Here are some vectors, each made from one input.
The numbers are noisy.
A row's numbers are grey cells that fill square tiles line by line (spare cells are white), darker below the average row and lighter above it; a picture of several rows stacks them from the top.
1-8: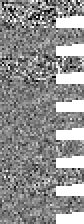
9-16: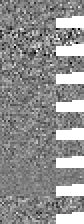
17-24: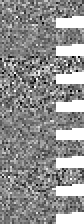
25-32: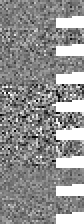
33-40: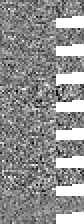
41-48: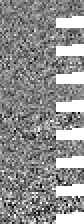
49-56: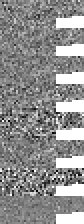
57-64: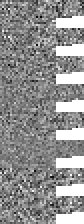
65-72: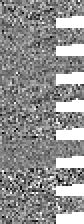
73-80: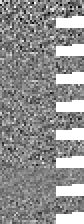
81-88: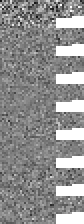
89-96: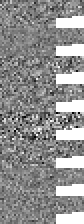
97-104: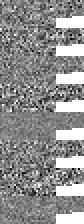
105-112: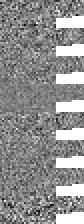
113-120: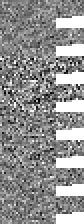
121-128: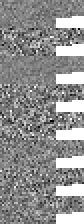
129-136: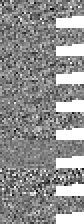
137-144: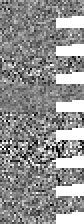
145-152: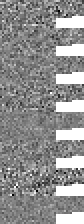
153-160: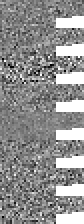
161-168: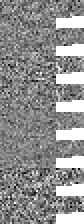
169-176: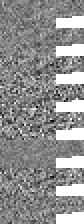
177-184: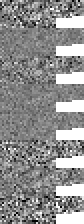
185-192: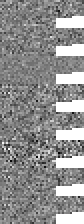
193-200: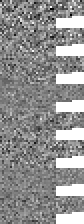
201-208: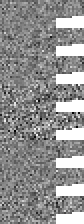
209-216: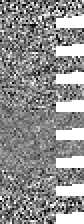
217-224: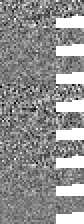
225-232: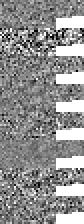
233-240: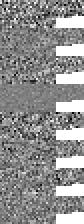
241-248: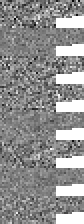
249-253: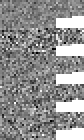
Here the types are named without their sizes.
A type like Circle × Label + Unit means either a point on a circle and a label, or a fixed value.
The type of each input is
Line × (Line + Tree).
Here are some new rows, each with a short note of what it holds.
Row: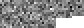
a point on a line and a node of a tree
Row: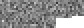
a point on a line and a node of a tree
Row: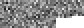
a point on each of two lines
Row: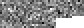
a point on a line and a node of a tree
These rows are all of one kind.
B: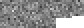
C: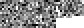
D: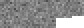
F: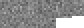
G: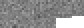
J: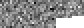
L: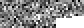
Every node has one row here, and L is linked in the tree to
C, F and G.
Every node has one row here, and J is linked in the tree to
G.
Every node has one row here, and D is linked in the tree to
C.
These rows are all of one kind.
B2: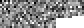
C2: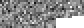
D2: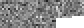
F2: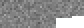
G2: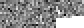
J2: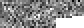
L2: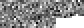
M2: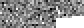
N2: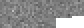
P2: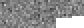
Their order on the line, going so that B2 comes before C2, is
G2, M2, P2, N2, B2, D2, F2, J2, L2, C2.
